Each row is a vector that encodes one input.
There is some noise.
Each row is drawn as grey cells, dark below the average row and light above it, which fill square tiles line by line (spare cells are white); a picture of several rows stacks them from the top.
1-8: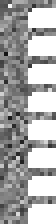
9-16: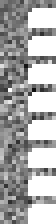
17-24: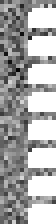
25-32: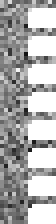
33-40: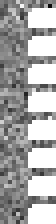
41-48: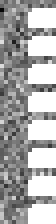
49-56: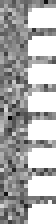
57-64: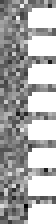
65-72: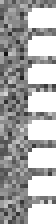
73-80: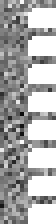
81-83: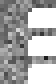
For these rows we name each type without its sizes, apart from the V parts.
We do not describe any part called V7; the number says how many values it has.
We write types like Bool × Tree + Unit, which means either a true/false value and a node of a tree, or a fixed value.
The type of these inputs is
Circle + Line × V7.
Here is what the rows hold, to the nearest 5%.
About 45% of them hold a point on a circle. The rest hold a point on a line and a value of V7.
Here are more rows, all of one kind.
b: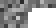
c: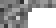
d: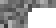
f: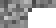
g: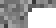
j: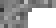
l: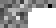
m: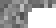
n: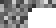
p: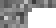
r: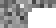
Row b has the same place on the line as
c, f, l and n.
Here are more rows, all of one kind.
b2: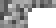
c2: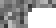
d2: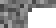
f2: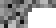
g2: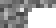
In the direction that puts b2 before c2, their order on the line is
b2, g2, d2, c2, f2.
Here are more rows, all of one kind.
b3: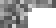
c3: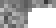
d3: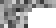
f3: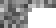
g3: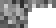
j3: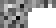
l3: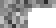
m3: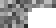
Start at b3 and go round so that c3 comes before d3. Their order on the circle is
b3, f3, j3, g3, c3, l3, d3, m3.
